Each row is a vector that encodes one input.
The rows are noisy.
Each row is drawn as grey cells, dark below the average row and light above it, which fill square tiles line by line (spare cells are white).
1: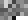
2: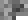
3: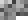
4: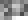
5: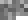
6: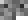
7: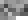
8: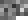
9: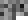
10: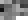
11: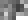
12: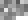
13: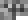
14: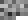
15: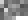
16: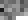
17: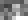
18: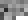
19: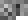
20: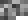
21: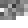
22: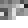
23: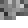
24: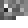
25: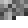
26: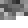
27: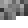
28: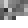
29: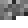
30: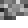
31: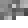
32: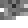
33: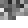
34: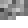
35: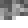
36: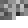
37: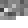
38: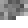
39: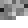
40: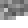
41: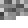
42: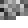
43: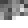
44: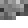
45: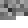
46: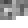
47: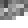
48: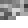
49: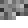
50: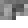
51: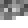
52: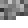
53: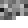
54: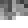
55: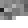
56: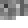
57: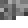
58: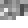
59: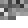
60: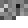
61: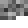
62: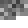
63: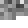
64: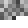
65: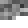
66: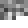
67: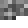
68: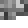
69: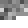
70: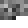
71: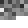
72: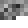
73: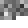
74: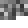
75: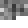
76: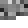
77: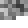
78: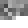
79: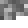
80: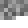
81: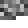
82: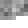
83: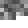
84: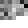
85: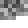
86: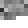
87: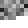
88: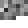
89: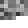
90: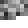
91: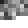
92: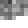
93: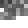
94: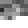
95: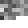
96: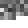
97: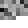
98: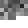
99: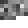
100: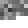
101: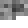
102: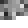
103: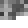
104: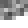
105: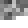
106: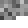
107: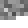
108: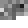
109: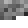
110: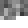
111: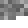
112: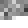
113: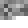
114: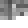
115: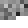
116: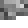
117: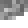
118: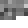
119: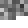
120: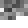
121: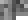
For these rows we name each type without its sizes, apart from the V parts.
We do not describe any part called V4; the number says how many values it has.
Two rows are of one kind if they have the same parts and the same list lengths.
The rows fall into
2 kinds.
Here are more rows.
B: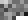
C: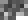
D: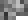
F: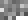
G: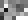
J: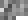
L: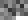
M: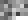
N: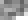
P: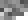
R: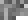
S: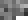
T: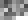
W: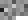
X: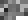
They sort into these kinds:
B, D, F, G, J, M, S, X
C, L, N, P, R, T, W

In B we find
a point on a circle, a true/false value and a value of V4.
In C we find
a point on a circle, a point on a line and a true/false value.
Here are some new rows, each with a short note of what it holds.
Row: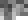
a point on a circle, a point on a line and a true/false value
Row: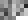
a point on a circle, a true/false value and a value of V4
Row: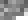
a point on a circle, a point on a line and a true/false value
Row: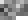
a point on a circle, a point on a line and a true/false value
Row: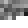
a point on a circle, a true/false value and a value of V4
